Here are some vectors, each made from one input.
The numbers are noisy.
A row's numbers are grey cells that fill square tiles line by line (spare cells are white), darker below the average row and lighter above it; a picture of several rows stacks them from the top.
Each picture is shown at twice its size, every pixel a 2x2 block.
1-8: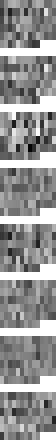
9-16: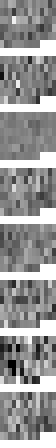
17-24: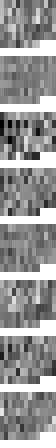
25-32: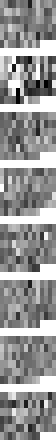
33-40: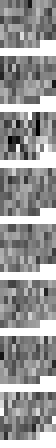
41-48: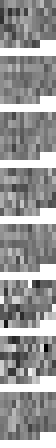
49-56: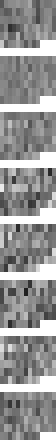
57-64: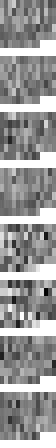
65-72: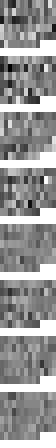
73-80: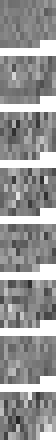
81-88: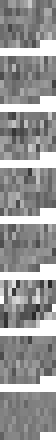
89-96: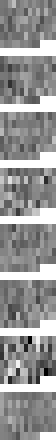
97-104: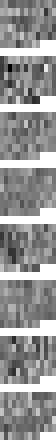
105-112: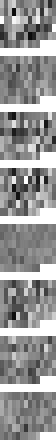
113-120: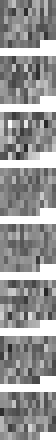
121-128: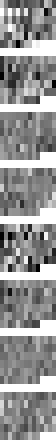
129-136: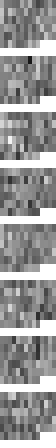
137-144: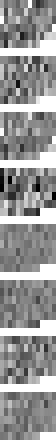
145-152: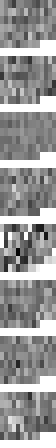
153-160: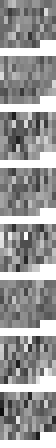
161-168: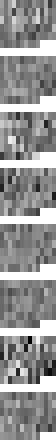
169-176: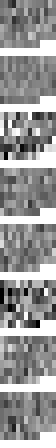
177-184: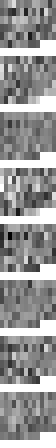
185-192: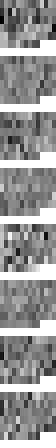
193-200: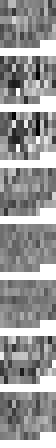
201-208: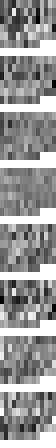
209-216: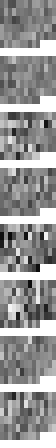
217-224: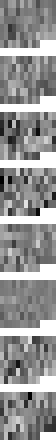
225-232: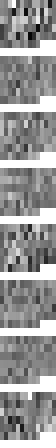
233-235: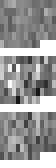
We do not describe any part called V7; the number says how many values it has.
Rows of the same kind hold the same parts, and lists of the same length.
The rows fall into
4 kinds.
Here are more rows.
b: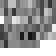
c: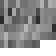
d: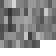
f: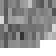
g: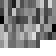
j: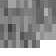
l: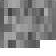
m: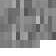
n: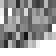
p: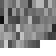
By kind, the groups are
b, c, m
d, g
f, l, p
j, n

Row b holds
a point on a 9-point circle, three true/false values and a value of V7.
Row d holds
a point on a 6-point circle and three true/false values.
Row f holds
a point on a 9-point circle, a node of a 9-node tree and a value of V7.
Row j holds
a point on a 6-point circle and a node of a 9-node tree.
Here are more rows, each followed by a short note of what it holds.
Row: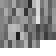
a point on a 9-point circle, three true/false values and a value of V7
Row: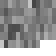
a point on a 6-point circle and a node of a 9-node tree
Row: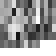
a point on a 9-point circle, a node of a 9-node tree and a value of V7
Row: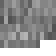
a point on a 6-point circle and three true/false values
